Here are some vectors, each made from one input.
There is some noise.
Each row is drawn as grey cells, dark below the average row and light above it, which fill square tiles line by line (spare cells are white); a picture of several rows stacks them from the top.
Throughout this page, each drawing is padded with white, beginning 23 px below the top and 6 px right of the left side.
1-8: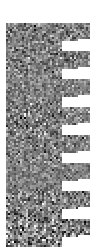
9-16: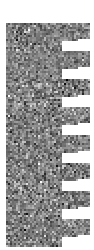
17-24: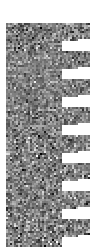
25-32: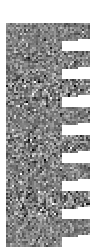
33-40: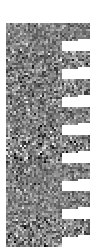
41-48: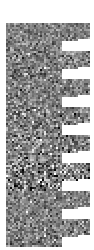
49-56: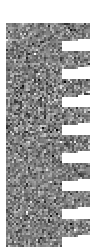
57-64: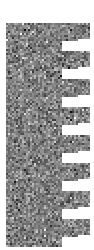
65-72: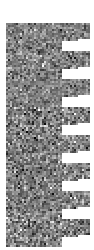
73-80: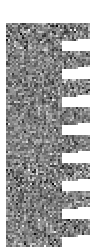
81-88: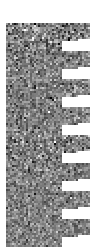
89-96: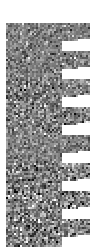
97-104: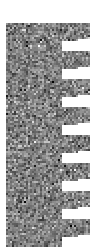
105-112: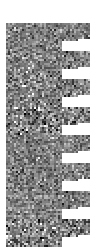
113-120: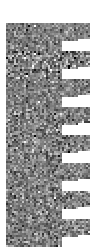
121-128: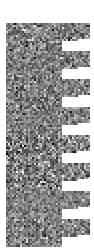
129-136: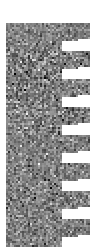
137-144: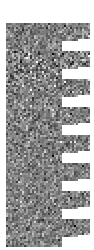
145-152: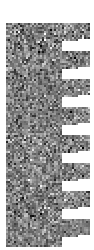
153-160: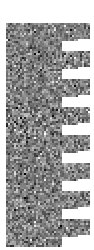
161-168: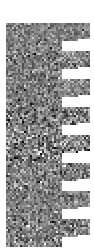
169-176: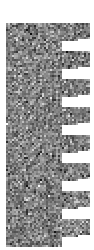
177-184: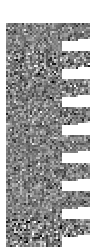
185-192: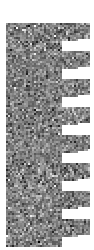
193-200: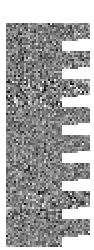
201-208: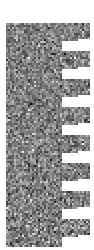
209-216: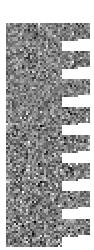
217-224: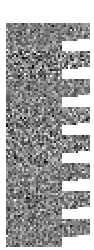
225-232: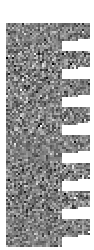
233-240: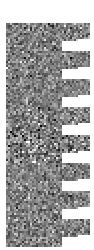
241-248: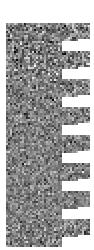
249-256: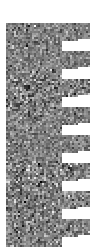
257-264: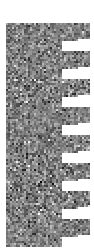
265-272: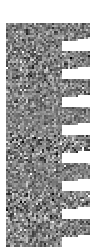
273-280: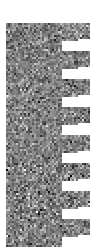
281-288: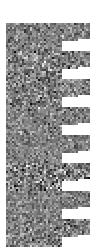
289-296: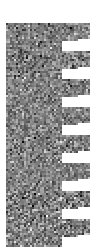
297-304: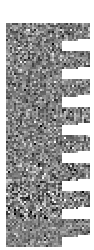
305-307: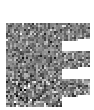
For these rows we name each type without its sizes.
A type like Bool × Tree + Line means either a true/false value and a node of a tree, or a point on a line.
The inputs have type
(Line + Tree) × Tree.
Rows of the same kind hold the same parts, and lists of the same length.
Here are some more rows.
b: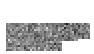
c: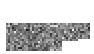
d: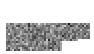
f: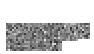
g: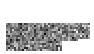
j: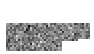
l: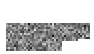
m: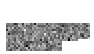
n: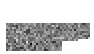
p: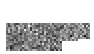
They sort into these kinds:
b, c, d, j, l, m, n
f, g, p

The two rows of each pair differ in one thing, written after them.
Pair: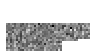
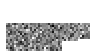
the place on the line
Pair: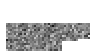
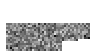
the place on the line
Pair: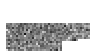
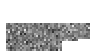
the place on the line
